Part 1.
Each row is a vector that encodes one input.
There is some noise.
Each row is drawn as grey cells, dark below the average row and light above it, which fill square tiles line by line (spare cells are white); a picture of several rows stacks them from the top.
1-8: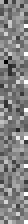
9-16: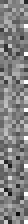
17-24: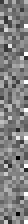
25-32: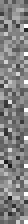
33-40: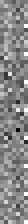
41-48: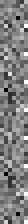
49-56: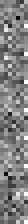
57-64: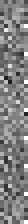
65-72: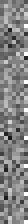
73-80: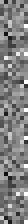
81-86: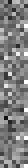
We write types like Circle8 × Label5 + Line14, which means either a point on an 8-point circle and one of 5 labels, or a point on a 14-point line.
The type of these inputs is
Line8 + Line9.
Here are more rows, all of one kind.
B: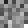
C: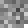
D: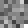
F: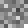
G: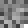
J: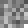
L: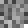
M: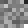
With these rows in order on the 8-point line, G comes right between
D and L.
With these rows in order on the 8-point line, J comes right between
C and M.
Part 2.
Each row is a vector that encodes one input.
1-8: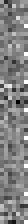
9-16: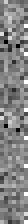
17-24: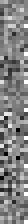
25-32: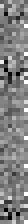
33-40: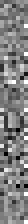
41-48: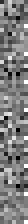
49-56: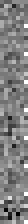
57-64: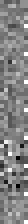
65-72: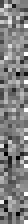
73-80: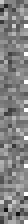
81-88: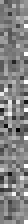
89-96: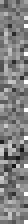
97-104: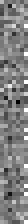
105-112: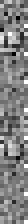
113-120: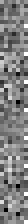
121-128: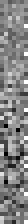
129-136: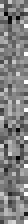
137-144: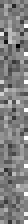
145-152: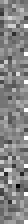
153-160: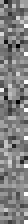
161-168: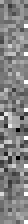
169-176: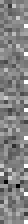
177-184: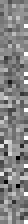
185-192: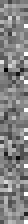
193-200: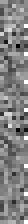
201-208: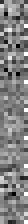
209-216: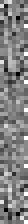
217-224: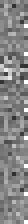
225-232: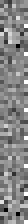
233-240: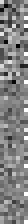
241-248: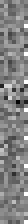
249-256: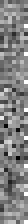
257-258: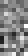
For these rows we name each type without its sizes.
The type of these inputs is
Bool × Line.
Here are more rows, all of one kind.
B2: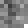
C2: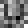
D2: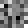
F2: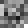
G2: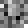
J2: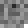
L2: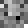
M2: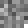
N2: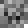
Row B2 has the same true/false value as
J2 and M2.
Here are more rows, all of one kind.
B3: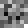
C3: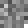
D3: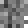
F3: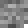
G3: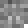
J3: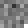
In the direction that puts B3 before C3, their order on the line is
D3, F3, G3, B3, C3, J3.
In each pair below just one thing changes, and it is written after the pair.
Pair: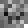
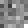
the true/false value
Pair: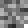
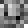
the true/false value
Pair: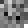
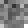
the true/false value
